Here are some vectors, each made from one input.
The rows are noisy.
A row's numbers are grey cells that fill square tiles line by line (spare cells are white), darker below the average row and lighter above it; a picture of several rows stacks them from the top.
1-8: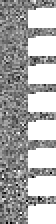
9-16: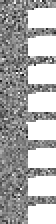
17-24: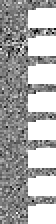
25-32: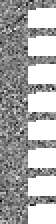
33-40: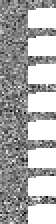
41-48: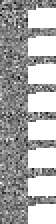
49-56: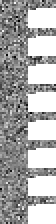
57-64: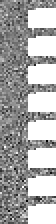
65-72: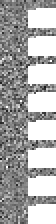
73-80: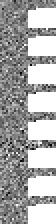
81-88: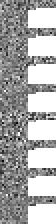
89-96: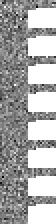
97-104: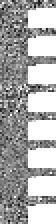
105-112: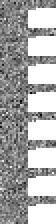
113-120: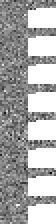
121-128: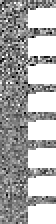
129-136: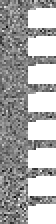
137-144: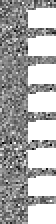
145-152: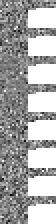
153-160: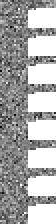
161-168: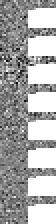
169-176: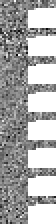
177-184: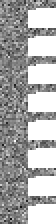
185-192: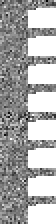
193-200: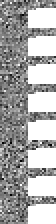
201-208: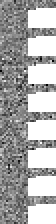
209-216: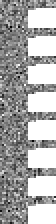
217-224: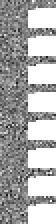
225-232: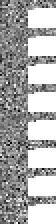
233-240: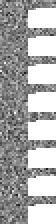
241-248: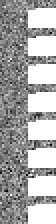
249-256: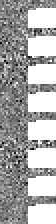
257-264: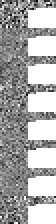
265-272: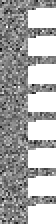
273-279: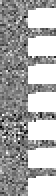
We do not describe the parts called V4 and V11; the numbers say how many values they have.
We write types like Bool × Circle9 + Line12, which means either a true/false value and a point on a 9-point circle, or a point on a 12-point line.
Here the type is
Label5 × Label9 × V4 × V11.
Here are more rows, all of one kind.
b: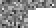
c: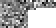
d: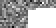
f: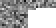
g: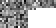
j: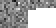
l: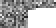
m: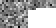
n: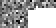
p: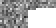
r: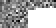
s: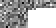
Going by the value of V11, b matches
d, l, r and s.
